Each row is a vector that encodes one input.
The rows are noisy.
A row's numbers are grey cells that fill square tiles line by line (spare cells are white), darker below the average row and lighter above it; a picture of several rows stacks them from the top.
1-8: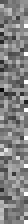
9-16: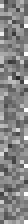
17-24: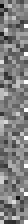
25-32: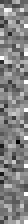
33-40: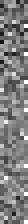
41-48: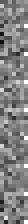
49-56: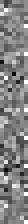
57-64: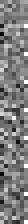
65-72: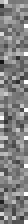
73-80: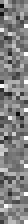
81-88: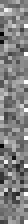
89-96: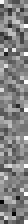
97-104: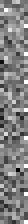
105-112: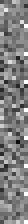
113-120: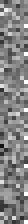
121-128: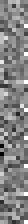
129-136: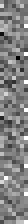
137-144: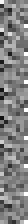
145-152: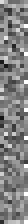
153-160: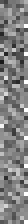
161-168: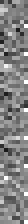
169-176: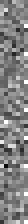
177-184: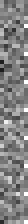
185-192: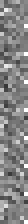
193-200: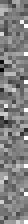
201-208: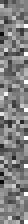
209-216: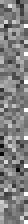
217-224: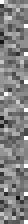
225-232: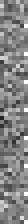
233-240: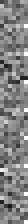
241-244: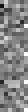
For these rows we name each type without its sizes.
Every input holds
either a label, or a point on a line and a true/false value.
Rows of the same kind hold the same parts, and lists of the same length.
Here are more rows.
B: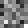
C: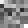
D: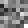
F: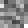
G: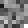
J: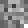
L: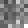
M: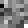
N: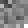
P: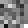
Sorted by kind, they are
B, C, D, G, M, P
F, J, L, N

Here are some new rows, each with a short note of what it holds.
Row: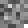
a point on a line and a true/false value
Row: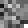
a point on a line and a true/false value
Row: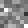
a label
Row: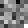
a point on a line and a true/false value
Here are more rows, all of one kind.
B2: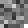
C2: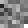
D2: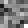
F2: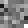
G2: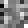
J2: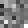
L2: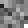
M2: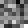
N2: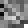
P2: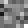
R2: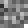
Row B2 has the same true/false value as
J2 and M2.
